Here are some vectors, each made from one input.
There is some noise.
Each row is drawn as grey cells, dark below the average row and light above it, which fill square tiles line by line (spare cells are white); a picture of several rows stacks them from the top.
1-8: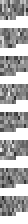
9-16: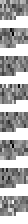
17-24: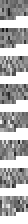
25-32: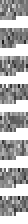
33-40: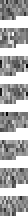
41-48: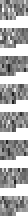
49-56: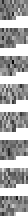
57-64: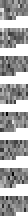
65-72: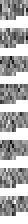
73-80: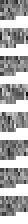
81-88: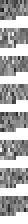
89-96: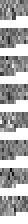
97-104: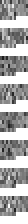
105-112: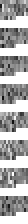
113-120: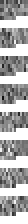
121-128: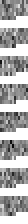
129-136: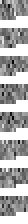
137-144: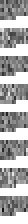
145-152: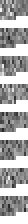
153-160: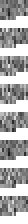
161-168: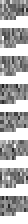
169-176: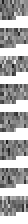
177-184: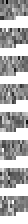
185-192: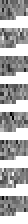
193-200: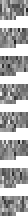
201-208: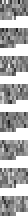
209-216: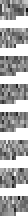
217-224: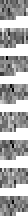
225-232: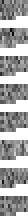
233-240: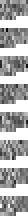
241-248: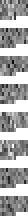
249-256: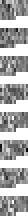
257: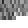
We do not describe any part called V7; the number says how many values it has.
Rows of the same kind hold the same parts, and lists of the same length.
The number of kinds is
4.
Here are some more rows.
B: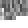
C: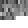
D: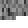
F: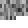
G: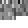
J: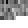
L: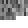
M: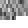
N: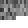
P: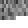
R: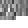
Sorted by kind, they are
B
C, J, N
D, F, L, P
G, M, R

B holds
a point on a 10-point circle.
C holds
a true/false value and a value of V7.
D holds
a point on an 8-point line and a true/false value.
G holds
a point on a 9-point line.
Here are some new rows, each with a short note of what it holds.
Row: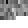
a true/false value and a value of V7
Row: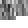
a point on a 10-point circle
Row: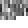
a true/false value and a value of V7
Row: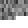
a point on an 8-point line and a true/false value
